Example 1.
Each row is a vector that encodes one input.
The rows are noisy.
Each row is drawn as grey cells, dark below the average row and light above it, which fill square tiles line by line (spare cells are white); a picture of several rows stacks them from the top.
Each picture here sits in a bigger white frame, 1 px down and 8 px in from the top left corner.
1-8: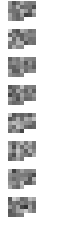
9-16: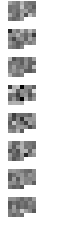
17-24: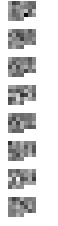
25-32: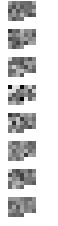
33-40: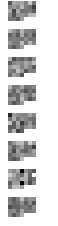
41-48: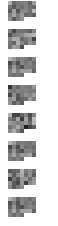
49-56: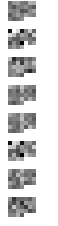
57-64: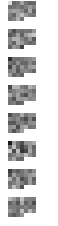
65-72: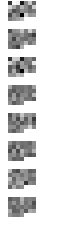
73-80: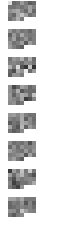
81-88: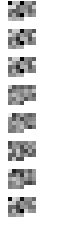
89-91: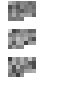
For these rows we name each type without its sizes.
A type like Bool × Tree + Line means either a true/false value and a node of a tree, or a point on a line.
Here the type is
(Bool × Bool × Bool × Bool + Unit) × Line × Line.
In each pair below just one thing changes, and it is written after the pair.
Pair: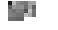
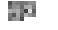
the place on one of the two lines
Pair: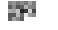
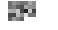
one of the four true/false values
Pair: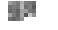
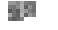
one of the four true/false values
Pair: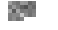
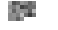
one of the four true/false values
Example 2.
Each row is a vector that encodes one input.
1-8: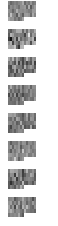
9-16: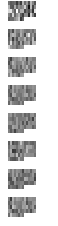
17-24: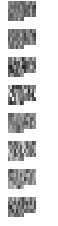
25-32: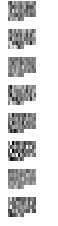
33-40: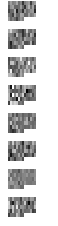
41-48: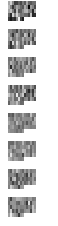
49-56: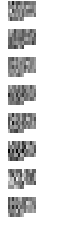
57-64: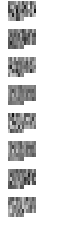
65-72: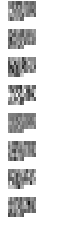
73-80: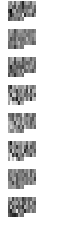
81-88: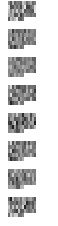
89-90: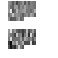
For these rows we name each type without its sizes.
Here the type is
Label × Tree.
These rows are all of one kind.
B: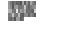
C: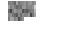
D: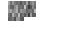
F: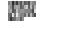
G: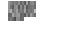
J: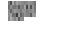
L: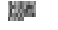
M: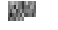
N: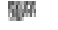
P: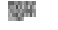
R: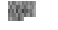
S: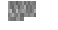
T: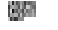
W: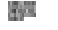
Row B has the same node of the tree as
C, F and P.
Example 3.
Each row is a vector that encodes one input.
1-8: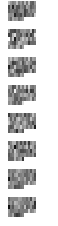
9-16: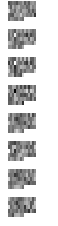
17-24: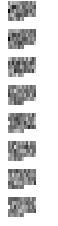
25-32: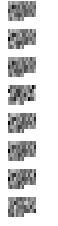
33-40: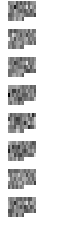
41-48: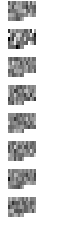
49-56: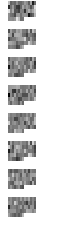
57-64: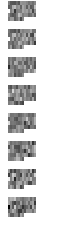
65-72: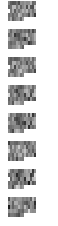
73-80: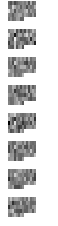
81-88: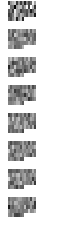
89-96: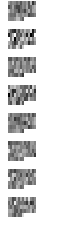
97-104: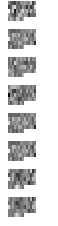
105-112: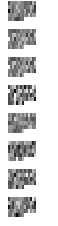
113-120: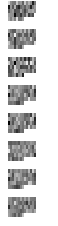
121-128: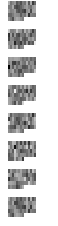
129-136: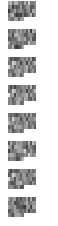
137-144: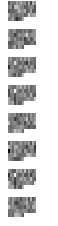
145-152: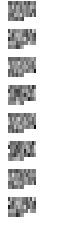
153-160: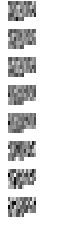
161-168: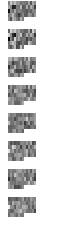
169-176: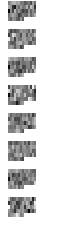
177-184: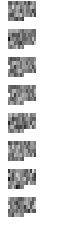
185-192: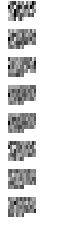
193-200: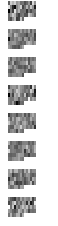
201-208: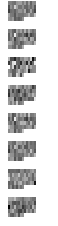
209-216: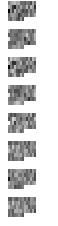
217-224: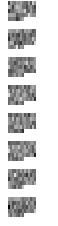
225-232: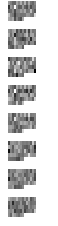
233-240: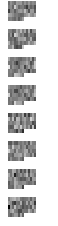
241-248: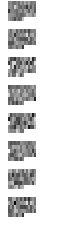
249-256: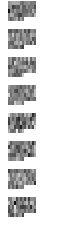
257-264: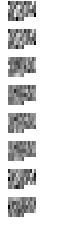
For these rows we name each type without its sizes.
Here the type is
Bool × Bool × Bool × Line.
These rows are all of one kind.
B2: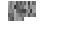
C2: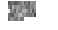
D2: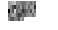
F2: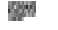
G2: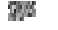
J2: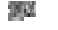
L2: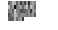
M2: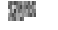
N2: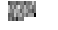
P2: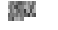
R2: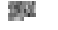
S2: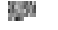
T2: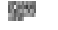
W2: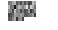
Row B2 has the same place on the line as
D2, F2, N2 and P2.
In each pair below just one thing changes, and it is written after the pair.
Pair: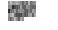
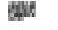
the place on the line
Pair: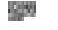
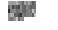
one of the three true/false values
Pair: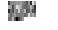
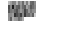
one of the three true/false values
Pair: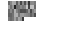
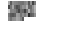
the place on the line
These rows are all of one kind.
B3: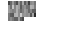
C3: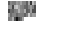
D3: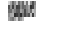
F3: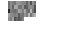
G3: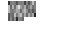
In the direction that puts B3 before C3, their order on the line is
D3, G3, B3, F3, C3.
